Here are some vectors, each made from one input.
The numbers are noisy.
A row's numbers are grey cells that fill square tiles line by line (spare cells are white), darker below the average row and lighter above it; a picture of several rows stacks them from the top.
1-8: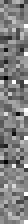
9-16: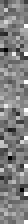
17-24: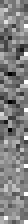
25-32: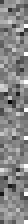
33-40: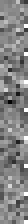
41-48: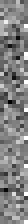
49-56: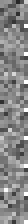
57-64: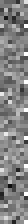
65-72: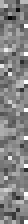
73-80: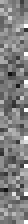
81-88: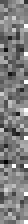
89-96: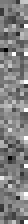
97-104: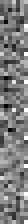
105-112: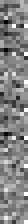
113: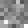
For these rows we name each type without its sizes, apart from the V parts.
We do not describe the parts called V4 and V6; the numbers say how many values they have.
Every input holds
a true/false value and a value of V6, together with either a point on a line, or a value of V4.
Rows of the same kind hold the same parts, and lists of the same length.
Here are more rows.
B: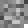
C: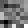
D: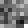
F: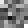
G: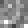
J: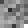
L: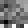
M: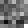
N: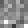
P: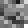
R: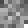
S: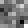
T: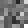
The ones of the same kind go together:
B, G, J, N, R
C, D, F, L, M, P, S, T

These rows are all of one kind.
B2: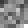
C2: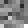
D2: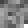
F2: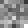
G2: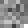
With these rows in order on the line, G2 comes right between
D2 and F2.
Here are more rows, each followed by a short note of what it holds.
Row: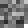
a true/false value, a value of V4 and a value of V6
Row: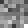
a point on a line, a true/false value and a value of V6
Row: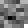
a true/false value, a value of V4 and a value of V6
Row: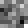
a true/false value, a value of V4 and a value of V6
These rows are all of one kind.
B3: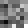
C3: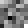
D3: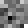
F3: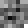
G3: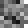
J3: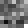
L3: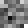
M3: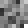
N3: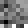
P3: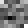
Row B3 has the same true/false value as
C3 and M3.
